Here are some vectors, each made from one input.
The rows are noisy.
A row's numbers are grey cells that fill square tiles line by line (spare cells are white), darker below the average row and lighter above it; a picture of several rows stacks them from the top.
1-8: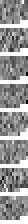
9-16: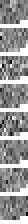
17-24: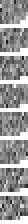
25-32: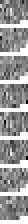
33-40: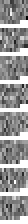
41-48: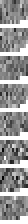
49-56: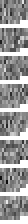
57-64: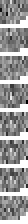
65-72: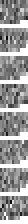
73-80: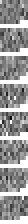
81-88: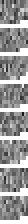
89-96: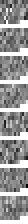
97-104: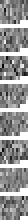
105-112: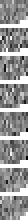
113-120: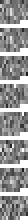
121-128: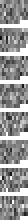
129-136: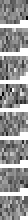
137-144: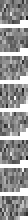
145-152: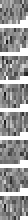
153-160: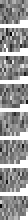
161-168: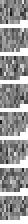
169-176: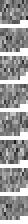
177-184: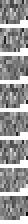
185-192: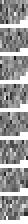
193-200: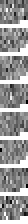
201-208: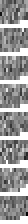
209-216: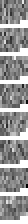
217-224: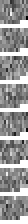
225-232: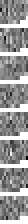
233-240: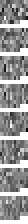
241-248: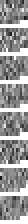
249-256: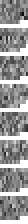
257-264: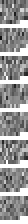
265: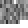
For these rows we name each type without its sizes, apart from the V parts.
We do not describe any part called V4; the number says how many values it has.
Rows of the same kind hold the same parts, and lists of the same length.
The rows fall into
4 kinds.
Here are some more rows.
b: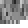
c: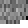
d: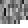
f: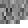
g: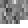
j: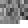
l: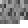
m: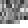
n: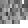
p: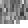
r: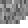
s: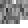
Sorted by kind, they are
b, n, p
c, d
f, g, j, l, r, s
m

